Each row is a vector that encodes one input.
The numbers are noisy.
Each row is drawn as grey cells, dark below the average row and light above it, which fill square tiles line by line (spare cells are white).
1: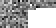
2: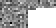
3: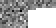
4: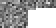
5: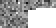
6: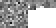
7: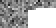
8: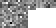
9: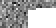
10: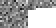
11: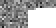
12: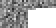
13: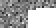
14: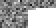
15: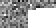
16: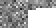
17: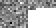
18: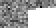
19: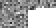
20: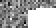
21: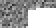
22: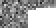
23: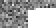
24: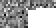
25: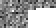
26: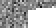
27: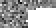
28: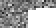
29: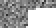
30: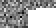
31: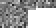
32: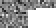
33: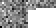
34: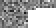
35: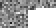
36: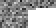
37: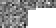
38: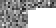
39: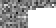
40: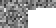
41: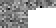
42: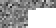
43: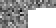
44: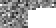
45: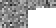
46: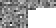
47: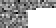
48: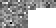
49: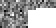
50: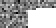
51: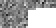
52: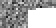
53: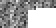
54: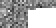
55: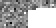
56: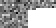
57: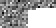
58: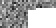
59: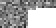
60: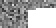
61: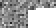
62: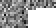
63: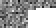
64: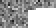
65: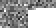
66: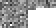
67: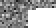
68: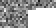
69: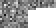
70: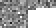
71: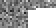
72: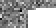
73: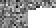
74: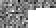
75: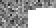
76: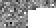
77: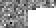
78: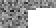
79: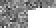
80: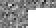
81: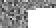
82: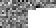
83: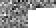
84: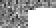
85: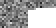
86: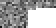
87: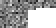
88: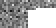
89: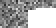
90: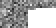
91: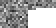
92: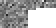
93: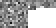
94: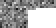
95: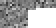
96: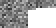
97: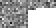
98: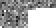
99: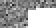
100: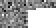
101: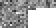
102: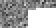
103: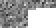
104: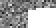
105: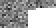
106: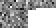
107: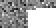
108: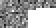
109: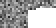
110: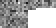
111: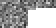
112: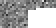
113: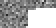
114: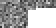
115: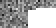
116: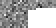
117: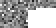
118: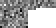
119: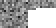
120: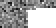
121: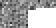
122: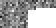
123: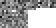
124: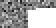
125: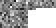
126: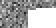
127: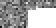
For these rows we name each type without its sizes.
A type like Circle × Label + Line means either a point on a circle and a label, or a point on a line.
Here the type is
Label × (Label + Line).
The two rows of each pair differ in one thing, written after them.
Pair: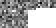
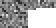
the label
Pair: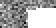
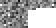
the place on the line
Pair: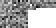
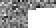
the place on the line
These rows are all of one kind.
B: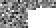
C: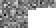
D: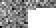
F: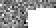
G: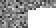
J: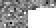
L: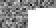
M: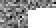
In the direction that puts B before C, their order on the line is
J, M, B, G, C, F, D, L.
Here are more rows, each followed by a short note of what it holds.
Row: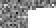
a label and a point on a line
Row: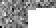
a label and a point on a line
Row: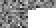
a label and a point on a line
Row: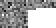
a label and a point on a line
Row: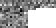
a label and a point on a line
